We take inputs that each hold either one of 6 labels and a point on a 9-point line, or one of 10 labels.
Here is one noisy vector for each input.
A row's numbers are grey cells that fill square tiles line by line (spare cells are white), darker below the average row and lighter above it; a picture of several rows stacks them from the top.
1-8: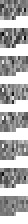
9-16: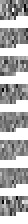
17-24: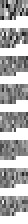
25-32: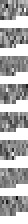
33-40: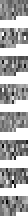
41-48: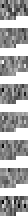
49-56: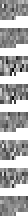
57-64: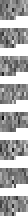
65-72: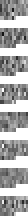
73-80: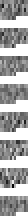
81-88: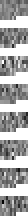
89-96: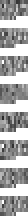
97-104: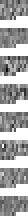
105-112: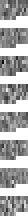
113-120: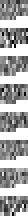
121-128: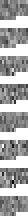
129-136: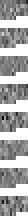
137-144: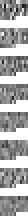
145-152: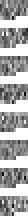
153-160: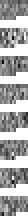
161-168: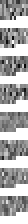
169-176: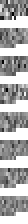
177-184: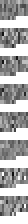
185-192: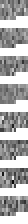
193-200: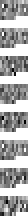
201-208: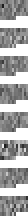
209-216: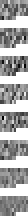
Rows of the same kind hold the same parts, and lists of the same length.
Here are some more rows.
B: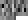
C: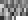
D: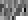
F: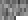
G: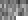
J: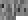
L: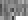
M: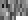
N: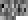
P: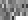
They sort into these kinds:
B, D, J, L, M, N, P
C, F, G

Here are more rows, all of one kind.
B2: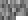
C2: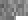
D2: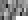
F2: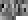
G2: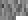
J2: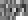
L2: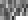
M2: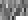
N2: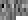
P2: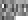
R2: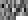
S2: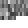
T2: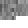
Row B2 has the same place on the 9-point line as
D2, P2 and R2.
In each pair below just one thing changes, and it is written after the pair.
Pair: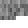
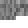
the place on the 9-point line
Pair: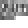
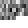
the place on the 9-point line
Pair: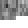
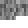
the place on the 9-point line
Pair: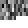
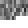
the label
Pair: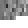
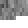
the label
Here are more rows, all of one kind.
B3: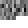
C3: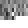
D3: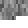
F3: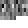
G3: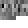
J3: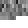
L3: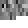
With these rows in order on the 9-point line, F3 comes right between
J3 and L3.
